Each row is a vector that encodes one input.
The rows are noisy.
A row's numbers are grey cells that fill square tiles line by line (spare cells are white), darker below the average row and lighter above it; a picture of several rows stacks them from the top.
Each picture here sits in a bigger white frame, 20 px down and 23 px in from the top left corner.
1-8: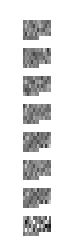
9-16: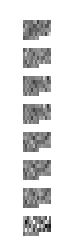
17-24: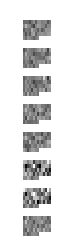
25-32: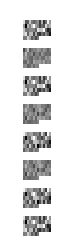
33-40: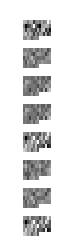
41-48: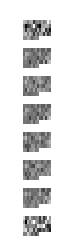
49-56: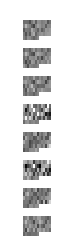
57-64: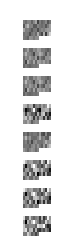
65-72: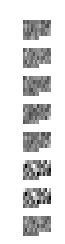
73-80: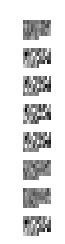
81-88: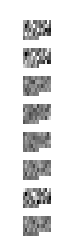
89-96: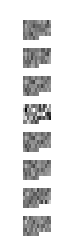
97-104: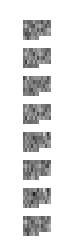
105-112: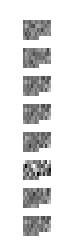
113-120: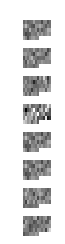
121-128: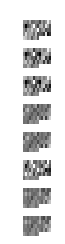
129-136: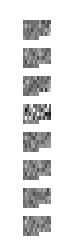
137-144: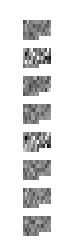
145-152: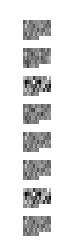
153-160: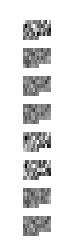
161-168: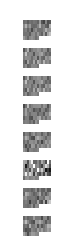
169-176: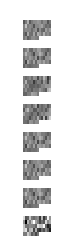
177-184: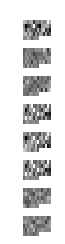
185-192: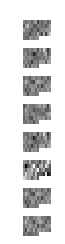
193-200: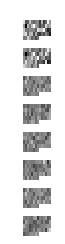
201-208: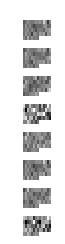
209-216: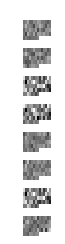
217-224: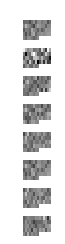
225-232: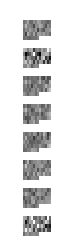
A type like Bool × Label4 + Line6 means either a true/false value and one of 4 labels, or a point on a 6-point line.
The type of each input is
Circle18 + Label5.
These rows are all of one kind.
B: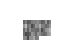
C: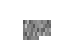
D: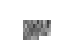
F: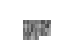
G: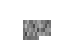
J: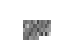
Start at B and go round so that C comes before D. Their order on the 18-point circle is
B, G, C, D, J, F.
